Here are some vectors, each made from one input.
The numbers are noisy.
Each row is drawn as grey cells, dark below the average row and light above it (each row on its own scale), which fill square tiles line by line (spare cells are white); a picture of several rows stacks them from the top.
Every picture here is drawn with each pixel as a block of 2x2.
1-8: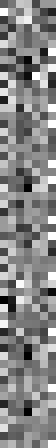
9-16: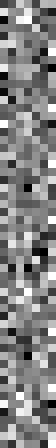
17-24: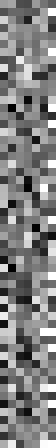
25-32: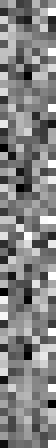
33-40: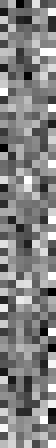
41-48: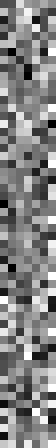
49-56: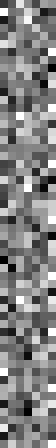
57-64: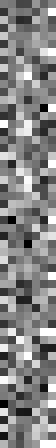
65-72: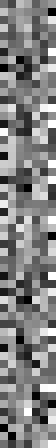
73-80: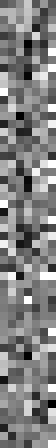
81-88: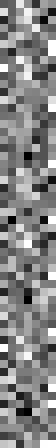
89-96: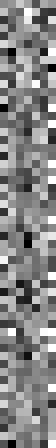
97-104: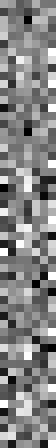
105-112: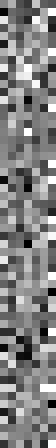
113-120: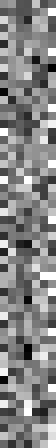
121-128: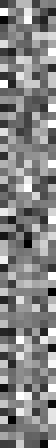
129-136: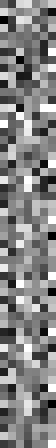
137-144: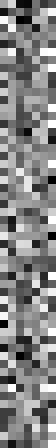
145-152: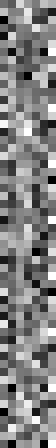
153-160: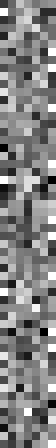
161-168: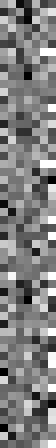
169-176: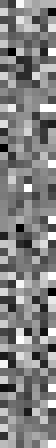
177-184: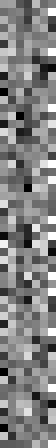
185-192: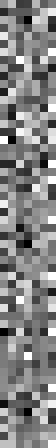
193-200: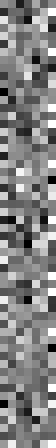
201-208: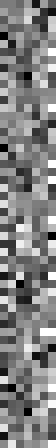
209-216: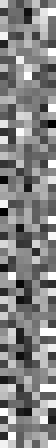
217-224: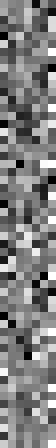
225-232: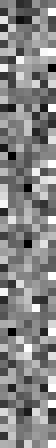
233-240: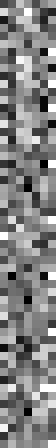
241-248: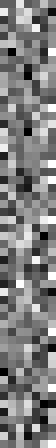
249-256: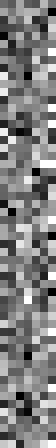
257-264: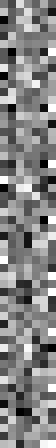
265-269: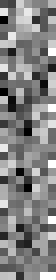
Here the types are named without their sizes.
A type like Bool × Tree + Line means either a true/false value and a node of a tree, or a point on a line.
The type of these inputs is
List(Line).
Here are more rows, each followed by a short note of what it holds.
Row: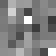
the empty list
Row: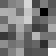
a list of two items
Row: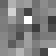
the empty list
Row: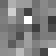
the empty list
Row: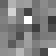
the empty list
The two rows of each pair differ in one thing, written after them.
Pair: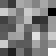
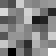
the place on the line in item 2 of the list
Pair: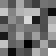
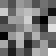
the place on the line in item 2 of the list
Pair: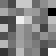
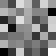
the place on the line in item 2 of the list
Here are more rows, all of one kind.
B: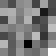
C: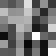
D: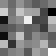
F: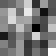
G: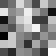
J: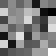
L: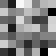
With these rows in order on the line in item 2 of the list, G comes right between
C and F.
